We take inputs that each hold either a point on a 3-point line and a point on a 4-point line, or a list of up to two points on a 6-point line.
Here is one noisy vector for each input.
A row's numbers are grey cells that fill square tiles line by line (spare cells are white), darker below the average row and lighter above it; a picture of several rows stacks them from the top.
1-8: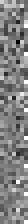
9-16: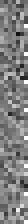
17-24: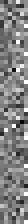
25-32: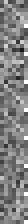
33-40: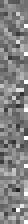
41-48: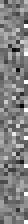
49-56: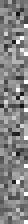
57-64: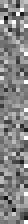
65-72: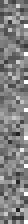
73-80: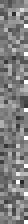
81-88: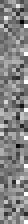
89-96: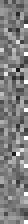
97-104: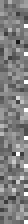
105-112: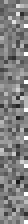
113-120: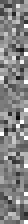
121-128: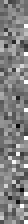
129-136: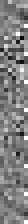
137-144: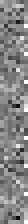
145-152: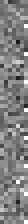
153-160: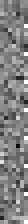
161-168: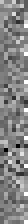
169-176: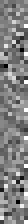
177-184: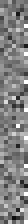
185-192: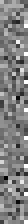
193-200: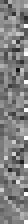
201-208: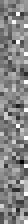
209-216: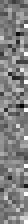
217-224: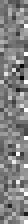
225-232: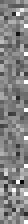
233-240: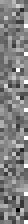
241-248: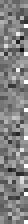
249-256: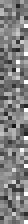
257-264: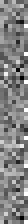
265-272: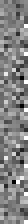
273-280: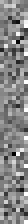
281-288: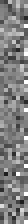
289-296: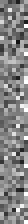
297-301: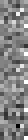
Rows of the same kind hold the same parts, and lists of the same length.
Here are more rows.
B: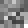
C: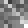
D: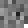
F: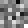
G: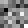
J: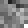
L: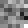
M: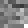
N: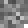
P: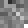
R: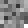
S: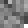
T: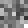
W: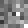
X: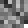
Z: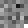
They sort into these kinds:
B
C, F, J, M, N, P, W
D, L, R, S, T, X, Z
G

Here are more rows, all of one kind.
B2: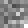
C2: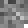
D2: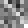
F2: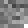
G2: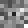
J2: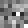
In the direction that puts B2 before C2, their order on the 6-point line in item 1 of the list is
J2, G2, B2, F2, D2, C2.
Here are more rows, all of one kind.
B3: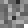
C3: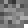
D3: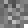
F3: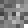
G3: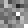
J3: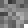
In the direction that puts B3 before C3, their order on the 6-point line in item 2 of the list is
B3, J3, F3, C3, D3, G3.
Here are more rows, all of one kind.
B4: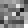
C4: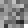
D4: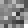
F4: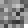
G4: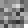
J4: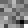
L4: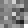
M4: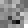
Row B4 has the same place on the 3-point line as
C4 and D4.
